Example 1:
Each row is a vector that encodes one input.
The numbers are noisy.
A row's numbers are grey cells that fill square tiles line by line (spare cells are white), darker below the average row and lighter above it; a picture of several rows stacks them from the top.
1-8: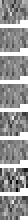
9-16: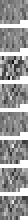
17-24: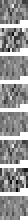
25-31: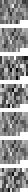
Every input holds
a point on a 5-point line.
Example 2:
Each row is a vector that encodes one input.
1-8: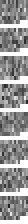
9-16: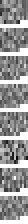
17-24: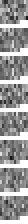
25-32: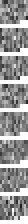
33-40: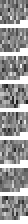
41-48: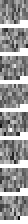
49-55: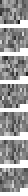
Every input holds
a point on a 6-point line.
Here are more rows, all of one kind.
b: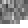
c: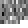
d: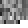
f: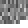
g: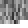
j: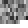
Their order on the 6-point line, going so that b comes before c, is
f, d, b, c, g, j.
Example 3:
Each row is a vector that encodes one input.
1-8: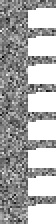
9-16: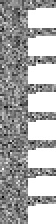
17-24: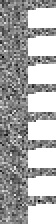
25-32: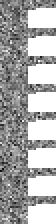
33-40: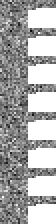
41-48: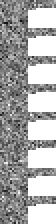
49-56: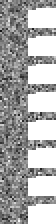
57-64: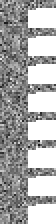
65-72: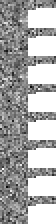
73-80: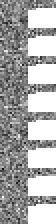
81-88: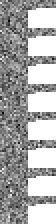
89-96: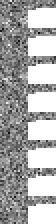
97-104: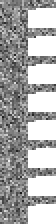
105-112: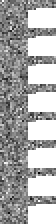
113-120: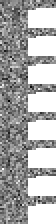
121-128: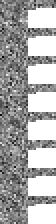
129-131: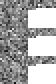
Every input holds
five true/false values.
